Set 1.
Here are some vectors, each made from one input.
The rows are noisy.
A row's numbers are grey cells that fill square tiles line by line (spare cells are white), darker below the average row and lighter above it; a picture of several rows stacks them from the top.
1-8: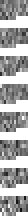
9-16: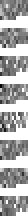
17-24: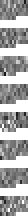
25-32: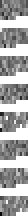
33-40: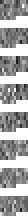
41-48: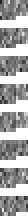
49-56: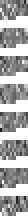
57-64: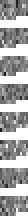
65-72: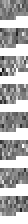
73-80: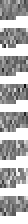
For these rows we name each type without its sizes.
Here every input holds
a point on a line.
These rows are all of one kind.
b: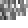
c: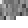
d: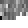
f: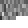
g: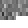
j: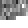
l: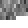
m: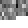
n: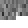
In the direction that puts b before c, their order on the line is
b, c, n, g, l, d, f, m, j.
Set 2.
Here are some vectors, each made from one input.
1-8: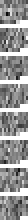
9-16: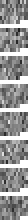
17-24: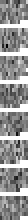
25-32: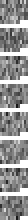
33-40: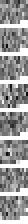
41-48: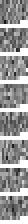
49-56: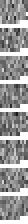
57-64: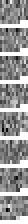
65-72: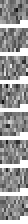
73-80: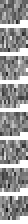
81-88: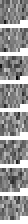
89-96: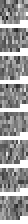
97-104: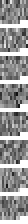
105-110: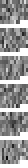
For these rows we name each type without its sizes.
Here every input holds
a point on a line.
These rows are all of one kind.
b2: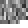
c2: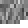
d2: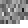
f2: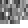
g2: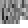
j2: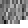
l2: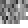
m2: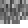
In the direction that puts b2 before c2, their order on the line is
l2, g2, b2, m2, c2, d2, j2, f2.
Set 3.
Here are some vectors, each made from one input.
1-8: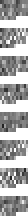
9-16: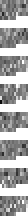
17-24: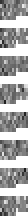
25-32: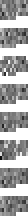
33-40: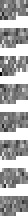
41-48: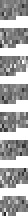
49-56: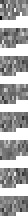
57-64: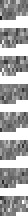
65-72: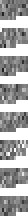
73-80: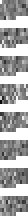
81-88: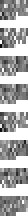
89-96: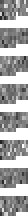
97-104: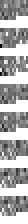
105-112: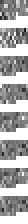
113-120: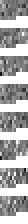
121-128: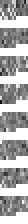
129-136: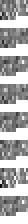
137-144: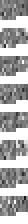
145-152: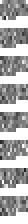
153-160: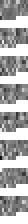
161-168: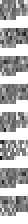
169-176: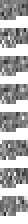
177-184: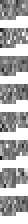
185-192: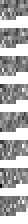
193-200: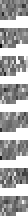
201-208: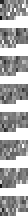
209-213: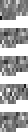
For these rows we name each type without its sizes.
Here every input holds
a point on a line.
